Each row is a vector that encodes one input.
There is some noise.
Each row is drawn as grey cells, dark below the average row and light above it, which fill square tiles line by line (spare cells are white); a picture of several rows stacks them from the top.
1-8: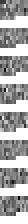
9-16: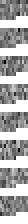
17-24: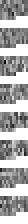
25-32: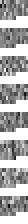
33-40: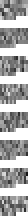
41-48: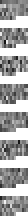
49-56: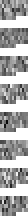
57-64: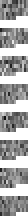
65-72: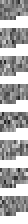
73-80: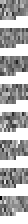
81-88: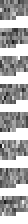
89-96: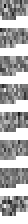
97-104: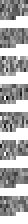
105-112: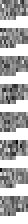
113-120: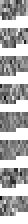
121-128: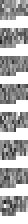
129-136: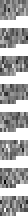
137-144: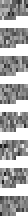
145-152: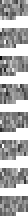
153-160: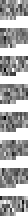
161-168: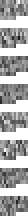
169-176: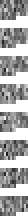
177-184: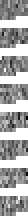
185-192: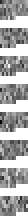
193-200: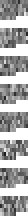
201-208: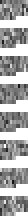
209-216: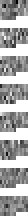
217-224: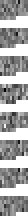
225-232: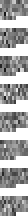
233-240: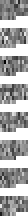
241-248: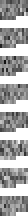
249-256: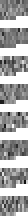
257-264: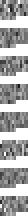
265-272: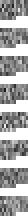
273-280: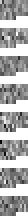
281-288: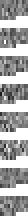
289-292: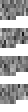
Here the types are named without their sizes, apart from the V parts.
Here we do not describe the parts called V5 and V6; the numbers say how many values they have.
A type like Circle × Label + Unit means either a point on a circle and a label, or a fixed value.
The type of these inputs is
(Line + V6) × (Tree + V5).
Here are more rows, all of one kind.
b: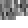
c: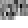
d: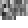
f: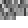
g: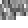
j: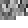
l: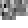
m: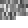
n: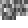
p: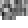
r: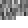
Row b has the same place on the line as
f, j and r.
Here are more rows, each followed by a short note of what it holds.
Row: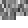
a point on a line and a value of V5
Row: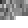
a point on a line and a node of a tree
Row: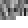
a point on a line and a node of a tree
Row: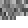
a point on a line and a node of a tree
